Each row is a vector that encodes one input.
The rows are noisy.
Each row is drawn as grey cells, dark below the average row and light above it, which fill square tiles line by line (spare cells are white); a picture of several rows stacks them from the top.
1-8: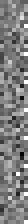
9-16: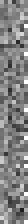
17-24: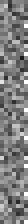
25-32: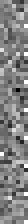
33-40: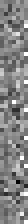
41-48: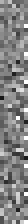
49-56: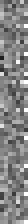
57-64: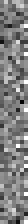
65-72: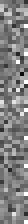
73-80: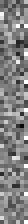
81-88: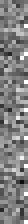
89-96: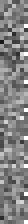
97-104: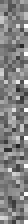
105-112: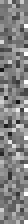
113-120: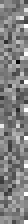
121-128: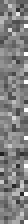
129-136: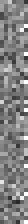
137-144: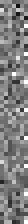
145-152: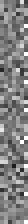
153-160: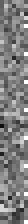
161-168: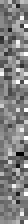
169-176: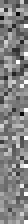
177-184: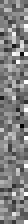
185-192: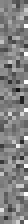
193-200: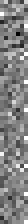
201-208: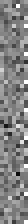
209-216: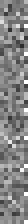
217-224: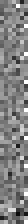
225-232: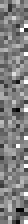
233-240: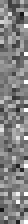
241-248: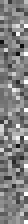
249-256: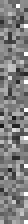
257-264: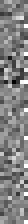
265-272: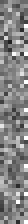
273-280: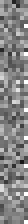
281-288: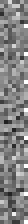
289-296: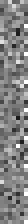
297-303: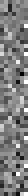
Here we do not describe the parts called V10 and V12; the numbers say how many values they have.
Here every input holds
either a point on a 7-point line and a value of V10, or a point on an 11-point line and a true/false value, or two values of V12.
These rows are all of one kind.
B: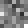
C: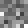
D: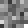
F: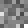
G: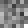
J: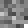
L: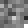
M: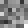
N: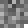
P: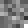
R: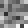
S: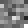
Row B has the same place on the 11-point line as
C, D, F and N.
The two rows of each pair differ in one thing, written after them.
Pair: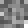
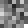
the place on the 11-point line
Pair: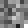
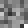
the place on the 11-point line
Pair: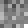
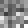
the true/false value
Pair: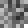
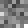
the true/false value
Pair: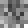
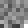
the place on the 11-point line
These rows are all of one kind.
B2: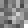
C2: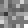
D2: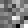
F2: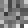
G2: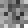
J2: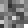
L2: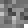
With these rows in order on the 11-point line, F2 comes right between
G2 and J2.
